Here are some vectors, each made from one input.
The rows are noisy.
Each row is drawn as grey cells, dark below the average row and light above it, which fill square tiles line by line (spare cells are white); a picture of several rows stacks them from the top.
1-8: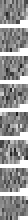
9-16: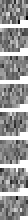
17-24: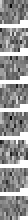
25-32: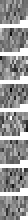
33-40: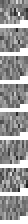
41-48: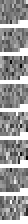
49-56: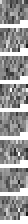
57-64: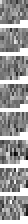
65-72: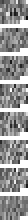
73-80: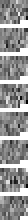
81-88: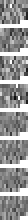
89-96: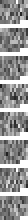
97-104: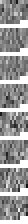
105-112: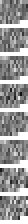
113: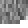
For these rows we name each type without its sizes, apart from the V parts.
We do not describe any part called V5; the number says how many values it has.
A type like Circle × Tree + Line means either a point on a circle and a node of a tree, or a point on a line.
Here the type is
Line × (Tree + Unit) × V5.
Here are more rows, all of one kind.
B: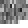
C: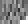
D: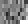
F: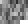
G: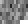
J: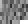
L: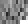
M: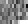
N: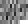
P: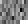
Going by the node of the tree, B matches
D, L and P.
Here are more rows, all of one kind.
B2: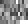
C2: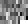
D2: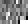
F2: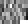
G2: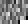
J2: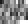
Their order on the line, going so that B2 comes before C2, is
J2, B2, C2, D2, G2, F2.
